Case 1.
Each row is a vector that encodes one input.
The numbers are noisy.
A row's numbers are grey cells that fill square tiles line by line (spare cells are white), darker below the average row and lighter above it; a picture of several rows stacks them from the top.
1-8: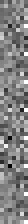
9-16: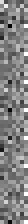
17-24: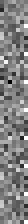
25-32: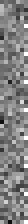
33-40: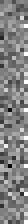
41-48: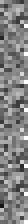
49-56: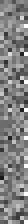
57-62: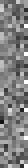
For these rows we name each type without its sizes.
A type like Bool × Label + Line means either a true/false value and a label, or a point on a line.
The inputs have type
Line.
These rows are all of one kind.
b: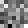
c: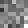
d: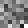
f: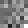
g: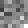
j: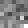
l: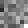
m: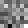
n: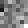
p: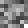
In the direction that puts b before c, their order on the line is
b, m, f, c, l, n, g, j, d, p.
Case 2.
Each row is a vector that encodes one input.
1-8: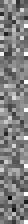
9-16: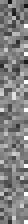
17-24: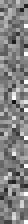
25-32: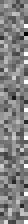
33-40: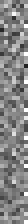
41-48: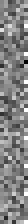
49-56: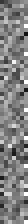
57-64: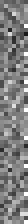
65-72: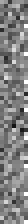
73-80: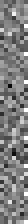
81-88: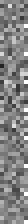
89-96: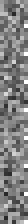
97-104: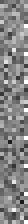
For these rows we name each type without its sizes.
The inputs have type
Circle.
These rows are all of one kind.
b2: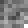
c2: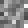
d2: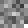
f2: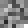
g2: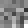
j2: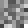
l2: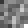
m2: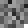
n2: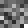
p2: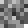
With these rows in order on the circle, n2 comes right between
b2 and d2.
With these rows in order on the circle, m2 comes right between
b2 and p2.
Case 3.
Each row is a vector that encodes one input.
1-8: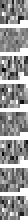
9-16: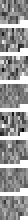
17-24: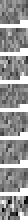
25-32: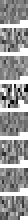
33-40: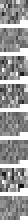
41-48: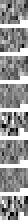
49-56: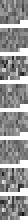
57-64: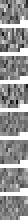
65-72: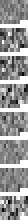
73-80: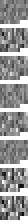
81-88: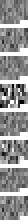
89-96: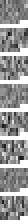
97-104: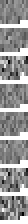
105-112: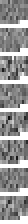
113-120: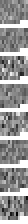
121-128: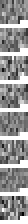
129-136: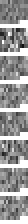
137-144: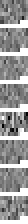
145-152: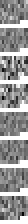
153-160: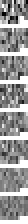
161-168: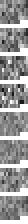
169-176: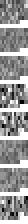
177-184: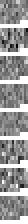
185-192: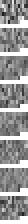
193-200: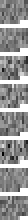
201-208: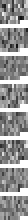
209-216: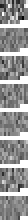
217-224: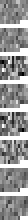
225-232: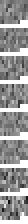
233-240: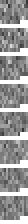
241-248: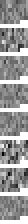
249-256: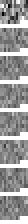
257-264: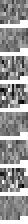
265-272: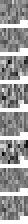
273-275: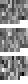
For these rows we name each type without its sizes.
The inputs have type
Circle.
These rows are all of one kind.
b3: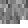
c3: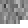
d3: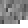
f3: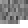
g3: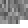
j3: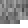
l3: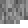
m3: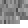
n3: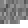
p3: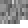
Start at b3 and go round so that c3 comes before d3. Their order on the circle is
b3, c3, p3, m3, l3, g3, f3, n3, d3, j3.
